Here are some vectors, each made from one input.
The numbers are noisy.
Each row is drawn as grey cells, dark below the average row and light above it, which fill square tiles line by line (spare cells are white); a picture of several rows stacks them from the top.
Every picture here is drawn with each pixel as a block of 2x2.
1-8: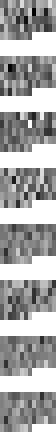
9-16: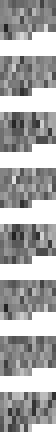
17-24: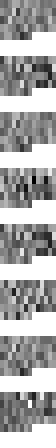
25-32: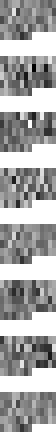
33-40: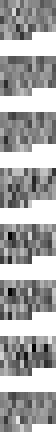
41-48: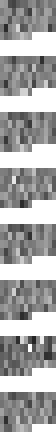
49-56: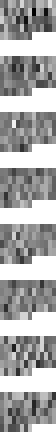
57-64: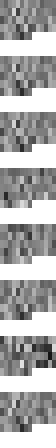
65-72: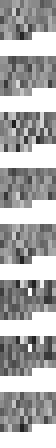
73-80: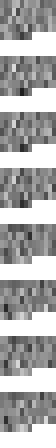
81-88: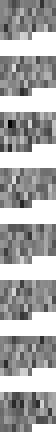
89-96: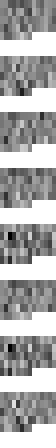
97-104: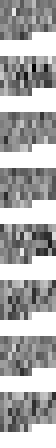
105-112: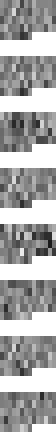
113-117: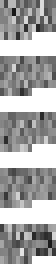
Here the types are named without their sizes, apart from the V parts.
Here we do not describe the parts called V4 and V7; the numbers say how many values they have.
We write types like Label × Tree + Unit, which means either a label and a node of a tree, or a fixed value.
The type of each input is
Bool × (Line + V4) + V7.
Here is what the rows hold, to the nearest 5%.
About 65% of them hold a true/false value, together with either a point on a line, or a value of V4. The rest hold a value of V7.
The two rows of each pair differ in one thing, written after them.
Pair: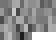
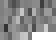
the true/false value
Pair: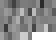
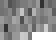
the place on the line
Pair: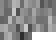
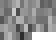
the place on the line
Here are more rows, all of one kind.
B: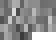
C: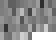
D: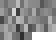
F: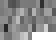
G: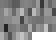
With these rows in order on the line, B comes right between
C and G.
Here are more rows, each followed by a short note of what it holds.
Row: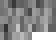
a true/false value and a value of V4
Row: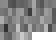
a true/false value and a value of V4
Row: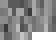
a true/false value and a value of V4
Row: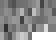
a point on a line and a true/false value
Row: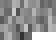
a point on a line and a true/false value
